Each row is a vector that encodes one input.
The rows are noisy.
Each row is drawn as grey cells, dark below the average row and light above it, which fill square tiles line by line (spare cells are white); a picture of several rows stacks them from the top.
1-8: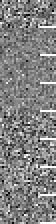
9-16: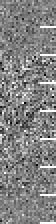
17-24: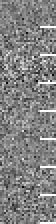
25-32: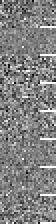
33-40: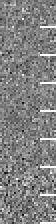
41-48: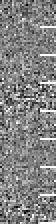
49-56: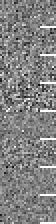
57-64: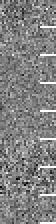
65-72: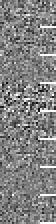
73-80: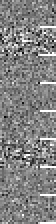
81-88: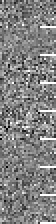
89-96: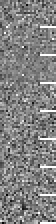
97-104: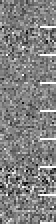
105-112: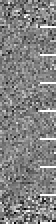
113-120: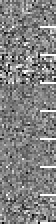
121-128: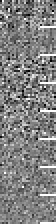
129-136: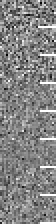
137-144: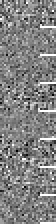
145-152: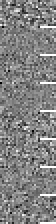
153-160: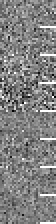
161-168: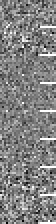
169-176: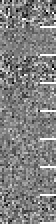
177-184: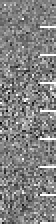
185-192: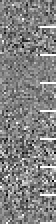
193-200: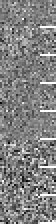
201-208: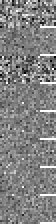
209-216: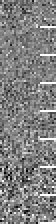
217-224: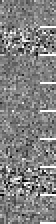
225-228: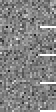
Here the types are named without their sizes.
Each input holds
a point on a line, together with a list of items, each either a label, or a point on a line.
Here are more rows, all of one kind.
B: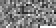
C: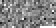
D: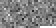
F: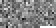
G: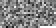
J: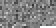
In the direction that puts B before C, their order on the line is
B, C, J, G, F, D.
